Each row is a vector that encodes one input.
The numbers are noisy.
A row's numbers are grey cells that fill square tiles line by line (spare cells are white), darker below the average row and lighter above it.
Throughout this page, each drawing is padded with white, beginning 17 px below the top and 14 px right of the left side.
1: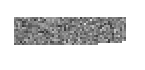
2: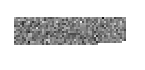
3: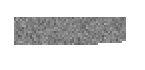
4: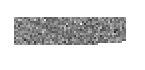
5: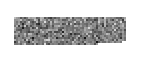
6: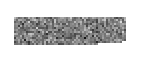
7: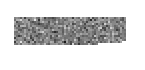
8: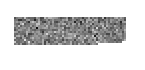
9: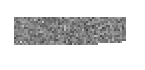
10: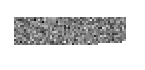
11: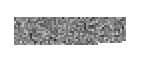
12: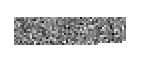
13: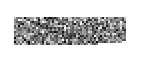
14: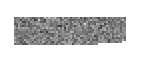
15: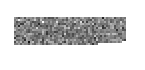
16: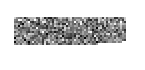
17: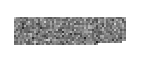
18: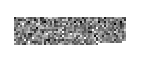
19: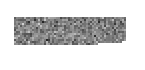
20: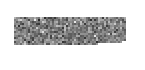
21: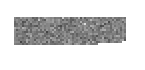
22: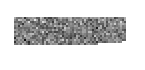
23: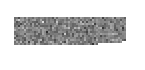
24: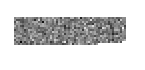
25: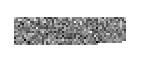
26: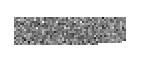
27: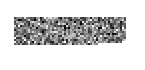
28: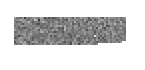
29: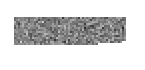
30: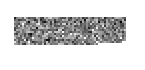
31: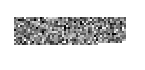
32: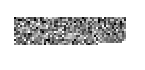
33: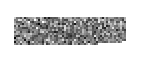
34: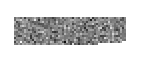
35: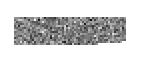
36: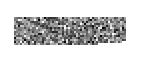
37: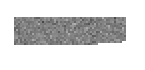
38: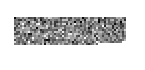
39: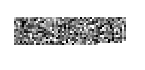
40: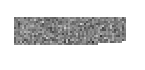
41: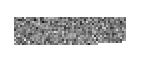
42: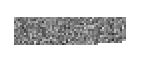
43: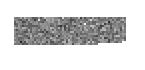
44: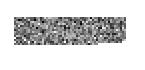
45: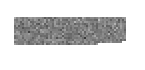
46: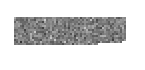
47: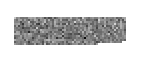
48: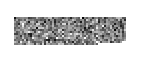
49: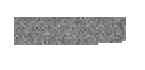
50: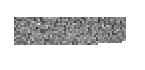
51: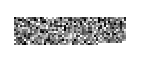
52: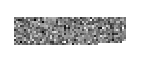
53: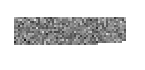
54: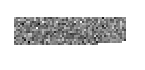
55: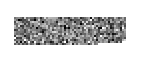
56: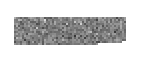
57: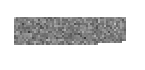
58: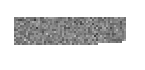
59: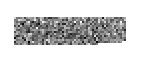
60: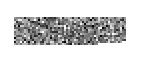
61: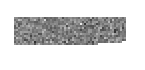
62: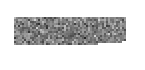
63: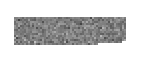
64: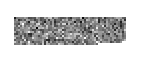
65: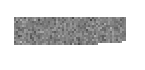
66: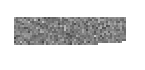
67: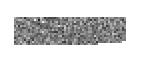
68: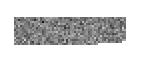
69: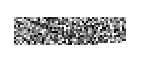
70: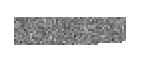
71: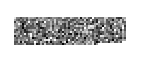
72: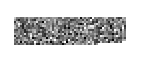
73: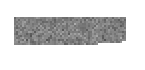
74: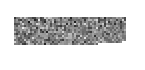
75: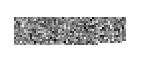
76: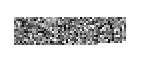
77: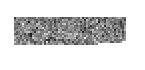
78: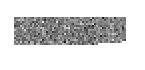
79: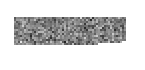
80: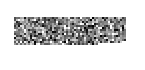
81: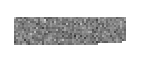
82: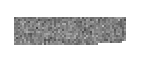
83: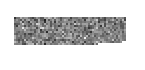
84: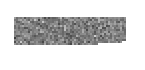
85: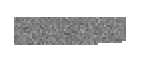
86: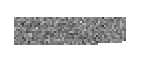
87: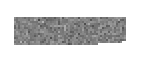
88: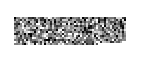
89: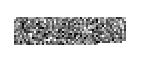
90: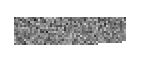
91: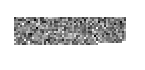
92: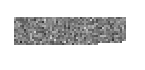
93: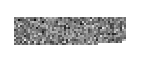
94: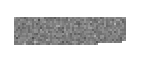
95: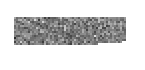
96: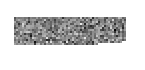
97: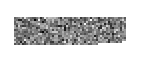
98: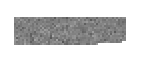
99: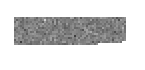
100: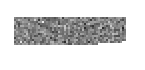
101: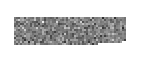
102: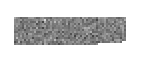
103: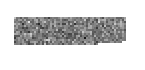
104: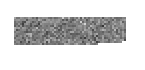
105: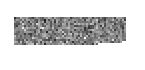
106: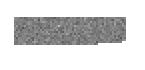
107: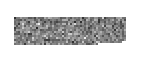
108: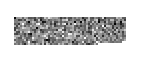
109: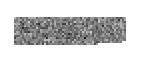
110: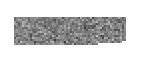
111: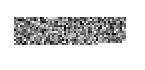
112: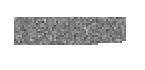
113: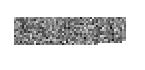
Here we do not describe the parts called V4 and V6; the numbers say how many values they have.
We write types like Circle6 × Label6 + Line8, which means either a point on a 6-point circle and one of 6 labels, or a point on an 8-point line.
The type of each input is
(Bool × Bool × Bool + Line5) × V4 + V6.
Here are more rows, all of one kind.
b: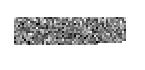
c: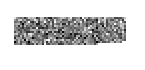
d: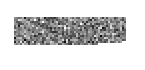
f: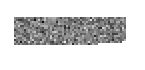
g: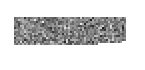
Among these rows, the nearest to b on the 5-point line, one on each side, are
d and f.
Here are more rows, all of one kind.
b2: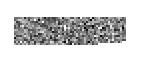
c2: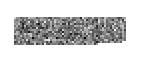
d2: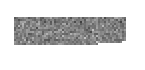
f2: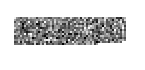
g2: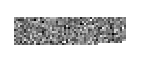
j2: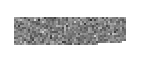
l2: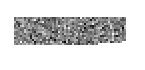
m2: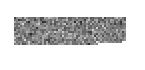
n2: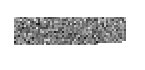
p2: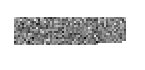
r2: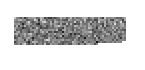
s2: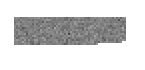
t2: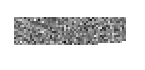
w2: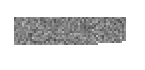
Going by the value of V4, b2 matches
d2, g2 and r2.
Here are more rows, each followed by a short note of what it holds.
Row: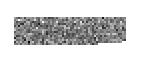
a value of V6
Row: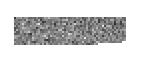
a point on a 5-point line and a value of V4
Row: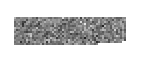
a value of V6
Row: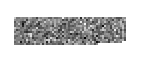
a value of V6
